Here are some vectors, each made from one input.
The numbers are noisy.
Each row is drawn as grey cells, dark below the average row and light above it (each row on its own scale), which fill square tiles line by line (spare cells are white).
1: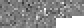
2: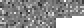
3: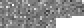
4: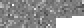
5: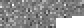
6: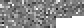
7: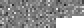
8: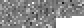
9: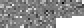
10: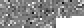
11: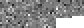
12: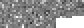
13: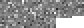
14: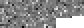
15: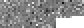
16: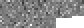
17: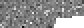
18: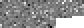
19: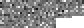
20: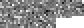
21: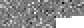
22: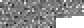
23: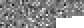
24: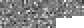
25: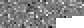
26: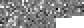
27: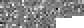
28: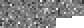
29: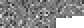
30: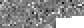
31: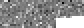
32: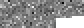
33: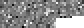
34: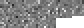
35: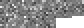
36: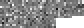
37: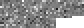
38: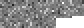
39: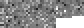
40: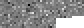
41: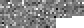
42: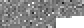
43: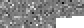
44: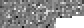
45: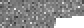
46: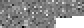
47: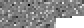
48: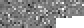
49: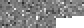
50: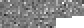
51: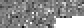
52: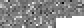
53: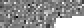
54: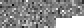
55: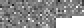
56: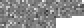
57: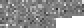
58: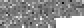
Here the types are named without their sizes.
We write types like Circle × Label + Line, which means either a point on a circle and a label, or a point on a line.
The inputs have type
Line × (Tree + Unit).
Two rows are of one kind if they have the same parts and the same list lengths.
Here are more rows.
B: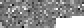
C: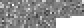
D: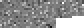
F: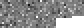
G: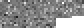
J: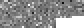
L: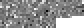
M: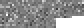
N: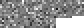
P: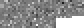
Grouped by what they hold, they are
B, D, F, G
C, J, L, M, N, P

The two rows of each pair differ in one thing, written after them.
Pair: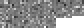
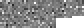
the node of the tree
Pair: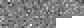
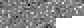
the place on the line
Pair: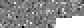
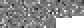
the place on the line
